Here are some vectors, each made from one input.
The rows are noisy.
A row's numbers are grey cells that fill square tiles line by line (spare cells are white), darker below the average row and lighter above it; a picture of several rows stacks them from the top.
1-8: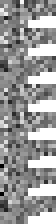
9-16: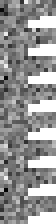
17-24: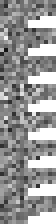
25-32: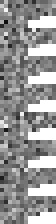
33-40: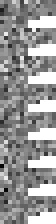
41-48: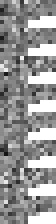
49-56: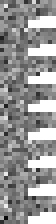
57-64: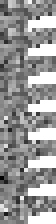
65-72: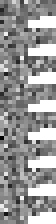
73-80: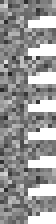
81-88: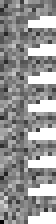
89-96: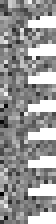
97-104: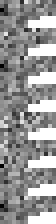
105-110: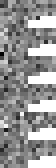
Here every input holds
either a point on a 3-point line and a point on a 4-point line, or a point on a 7-point line.
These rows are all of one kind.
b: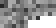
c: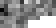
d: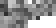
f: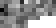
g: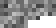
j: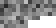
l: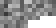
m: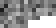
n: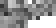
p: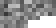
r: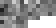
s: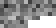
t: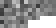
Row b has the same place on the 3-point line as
g, j, m and s.
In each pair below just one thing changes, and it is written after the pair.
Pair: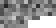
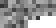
the place on the 4-point line
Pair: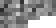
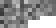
the place on the 4-point line
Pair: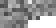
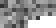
the place on the 3-point line
